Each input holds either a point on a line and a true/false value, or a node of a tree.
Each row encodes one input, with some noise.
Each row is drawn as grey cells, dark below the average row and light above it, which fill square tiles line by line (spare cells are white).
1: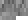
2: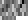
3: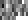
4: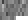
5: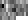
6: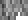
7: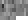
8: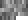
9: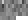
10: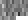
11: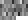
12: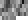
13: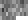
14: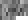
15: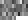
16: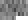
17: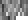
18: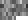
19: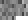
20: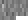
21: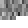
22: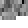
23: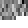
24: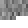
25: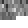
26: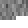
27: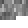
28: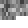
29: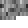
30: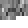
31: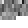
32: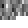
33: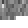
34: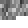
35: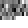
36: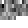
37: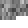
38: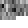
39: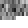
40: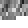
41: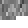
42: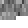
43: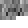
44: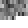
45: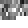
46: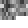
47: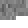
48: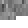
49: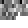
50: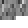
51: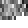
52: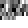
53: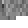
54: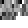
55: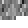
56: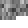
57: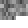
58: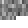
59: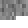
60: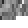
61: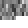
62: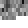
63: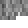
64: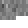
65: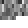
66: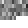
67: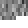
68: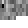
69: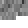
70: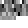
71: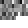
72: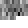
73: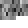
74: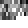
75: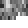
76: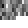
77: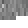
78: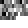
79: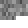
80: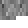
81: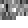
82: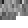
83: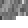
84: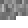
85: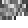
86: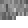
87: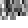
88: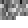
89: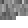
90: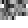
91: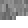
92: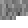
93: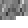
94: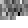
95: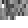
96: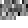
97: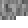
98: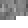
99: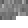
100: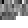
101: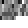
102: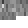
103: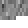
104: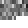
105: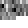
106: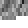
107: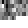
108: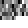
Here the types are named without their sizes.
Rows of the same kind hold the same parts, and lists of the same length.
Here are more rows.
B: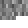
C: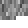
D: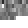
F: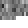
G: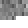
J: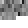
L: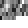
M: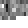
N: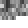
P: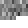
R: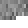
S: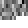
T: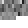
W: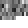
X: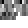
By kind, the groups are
B, C, F, G, J, N, T, W
D, L, M, P, R, S, X

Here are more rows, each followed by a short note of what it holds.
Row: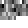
a point on a line and a true/false value
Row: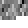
a point on a line and a true/false value
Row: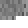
a point on a line and a true/false value
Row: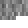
a point on a line and a true/false value
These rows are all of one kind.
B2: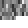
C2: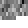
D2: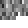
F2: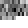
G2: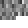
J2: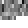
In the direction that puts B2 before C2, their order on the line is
J2, B2, G2, D2, F2, C2.
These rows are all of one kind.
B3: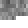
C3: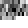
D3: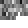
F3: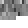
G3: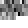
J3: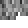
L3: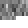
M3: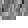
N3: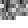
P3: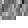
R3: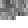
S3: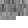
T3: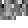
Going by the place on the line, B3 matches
C3, F3, P3 and R3.
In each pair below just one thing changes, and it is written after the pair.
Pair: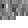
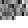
the place on the line
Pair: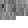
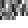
the true/false value
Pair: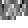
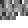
the place on the line
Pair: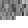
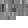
the true/false value
